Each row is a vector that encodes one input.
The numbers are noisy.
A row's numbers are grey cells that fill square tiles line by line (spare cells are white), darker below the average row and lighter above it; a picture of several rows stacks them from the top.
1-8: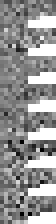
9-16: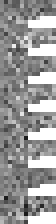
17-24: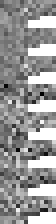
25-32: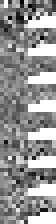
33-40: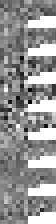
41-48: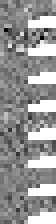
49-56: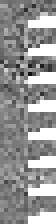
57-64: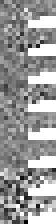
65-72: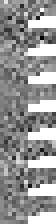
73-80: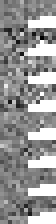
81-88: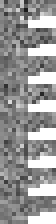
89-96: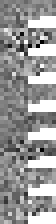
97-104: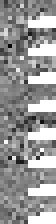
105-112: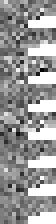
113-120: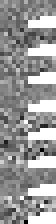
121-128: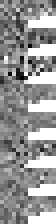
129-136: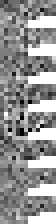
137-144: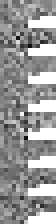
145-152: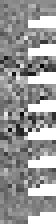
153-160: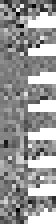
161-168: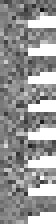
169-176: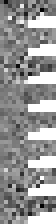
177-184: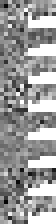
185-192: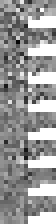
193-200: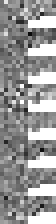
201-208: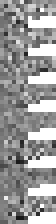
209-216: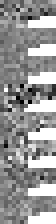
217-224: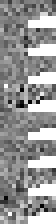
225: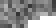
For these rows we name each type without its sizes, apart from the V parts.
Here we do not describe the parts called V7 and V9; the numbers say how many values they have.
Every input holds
a point on a line, together with either a true/false value and a value of V9, or a value of V7.
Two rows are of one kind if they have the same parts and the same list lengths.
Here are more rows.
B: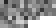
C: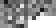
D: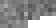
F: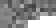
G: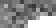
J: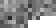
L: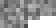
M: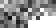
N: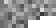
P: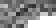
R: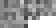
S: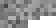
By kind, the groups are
B, L, M, S
C, D, F, G, J, N, P, R

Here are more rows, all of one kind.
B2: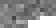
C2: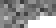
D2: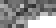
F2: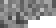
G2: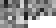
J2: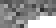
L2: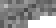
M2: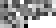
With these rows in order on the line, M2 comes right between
B2 and L2.
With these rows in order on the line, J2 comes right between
D2 and L2.
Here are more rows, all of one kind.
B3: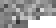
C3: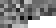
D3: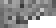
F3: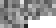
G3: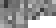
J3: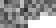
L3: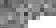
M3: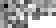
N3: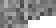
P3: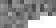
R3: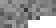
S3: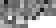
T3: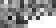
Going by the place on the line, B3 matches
D3, M3 and R3.
